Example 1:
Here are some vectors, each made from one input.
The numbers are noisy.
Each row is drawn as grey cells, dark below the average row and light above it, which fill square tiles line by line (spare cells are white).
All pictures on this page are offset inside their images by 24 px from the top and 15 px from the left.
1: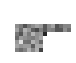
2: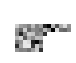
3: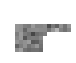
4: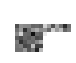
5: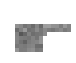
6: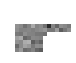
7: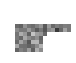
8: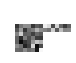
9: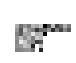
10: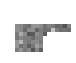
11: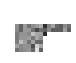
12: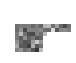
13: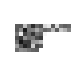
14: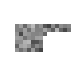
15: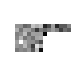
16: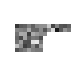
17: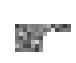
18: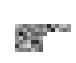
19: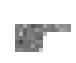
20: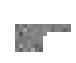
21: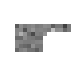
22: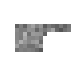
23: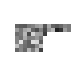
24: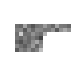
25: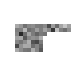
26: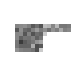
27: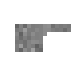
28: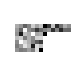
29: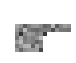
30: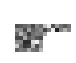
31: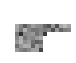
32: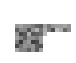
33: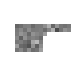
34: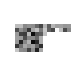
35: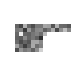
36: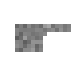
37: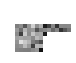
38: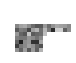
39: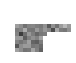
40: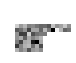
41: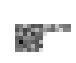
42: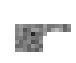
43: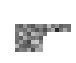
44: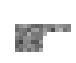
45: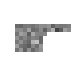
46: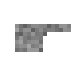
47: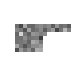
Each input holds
a node of each of two 7-node trees.
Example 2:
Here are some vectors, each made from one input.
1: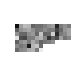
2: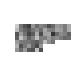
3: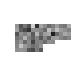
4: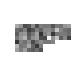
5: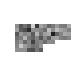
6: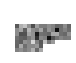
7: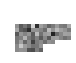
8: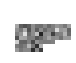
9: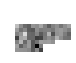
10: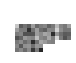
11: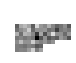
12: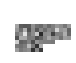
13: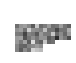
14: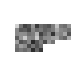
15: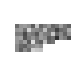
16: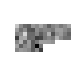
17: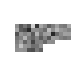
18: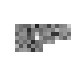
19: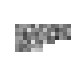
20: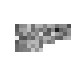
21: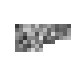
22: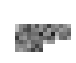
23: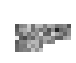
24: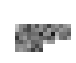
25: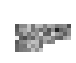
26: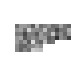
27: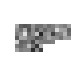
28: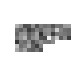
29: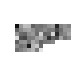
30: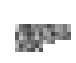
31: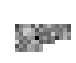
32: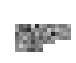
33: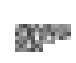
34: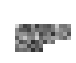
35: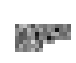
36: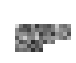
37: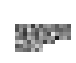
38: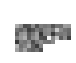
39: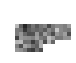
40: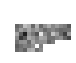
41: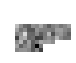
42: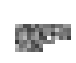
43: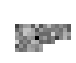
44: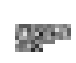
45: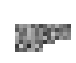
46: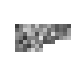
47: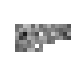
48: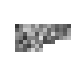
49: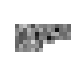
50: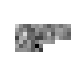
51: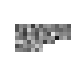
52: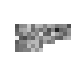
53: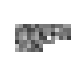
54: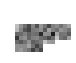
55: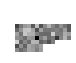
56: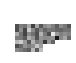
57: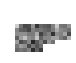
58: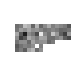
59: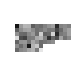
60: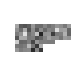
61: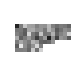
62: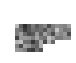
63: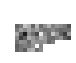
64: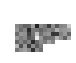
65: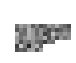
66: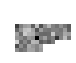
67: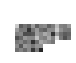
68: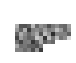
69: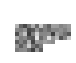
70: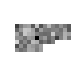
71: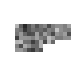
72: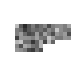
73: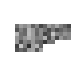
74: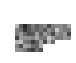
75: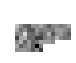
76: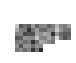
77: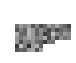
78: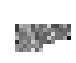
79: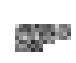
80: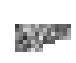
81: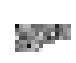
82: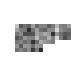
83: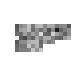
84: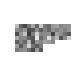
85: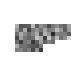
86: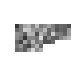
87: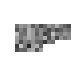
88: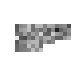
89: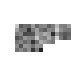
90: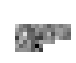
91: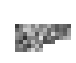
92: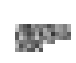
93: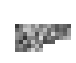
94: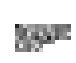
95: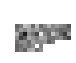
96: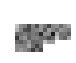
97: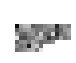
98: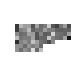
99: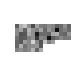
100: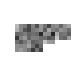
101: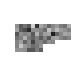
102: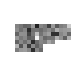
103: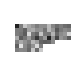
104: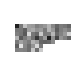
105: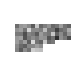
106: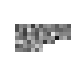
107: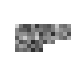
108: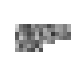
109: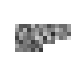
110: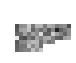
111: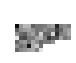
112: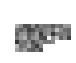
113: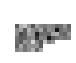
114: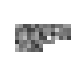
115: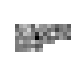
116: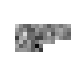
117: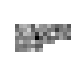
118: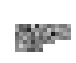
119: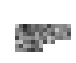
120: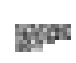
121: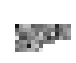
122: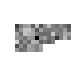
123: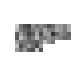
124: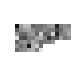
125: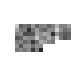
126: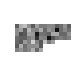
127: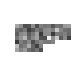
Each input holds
one of 12 labels and a true/false value.
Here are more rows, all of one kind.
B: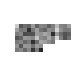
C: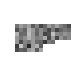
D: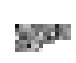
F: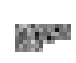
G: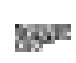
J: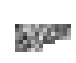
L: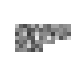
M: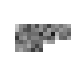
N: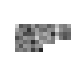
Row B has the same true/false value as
L, M and N.
